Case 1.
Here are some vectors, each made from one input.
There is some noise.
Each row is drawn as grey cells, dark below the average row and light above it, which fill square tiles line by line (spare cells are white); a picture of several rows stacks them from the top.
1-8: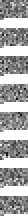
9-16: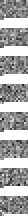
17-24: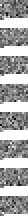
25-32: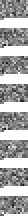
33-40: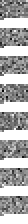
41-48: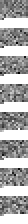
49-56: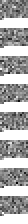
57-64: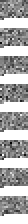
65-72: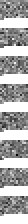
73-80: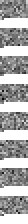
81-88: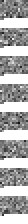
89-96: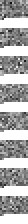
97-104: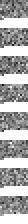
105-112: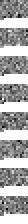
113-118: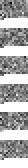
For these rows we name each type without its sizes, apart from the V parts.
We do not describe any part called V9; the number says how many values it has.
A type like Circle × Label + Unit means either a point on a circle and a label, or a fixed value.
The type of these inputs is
(Bool × Bool × Bool × Bool + Unit) × Line × V9.
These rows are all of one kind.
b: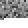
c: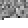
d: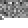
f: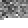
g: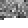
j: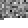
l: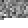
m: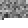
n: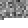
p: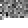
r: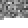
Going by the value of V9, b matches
g and j.
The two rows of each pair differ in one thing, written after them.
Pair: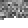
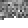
one of the four true/false values
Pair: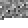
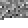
one of the four true/false values
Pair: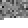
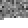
one of the four true/false values
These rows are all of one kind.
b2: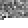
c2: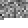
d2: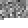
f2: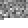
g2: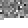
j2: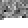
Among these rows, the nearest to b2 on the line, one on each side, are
f2 and j2.
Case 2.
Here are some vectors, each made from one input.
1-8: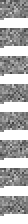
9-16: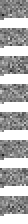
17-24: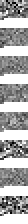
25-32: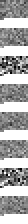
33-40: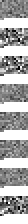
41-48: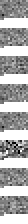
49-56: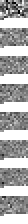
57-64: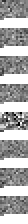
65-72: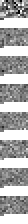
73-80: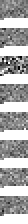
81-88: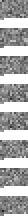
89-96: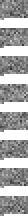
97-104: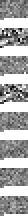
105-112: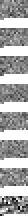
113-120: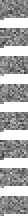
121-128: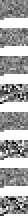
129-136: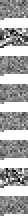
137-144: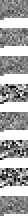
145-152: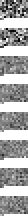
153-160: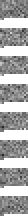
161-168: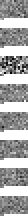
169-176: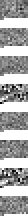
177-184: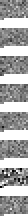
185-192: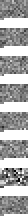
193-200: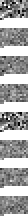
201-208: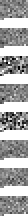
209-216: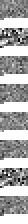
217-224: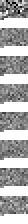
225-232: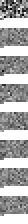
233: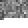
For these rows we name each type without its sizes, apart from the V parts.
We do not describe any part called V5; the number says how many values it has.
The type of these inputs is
Bool × Bool × Bool × Bool × V5 + Line.
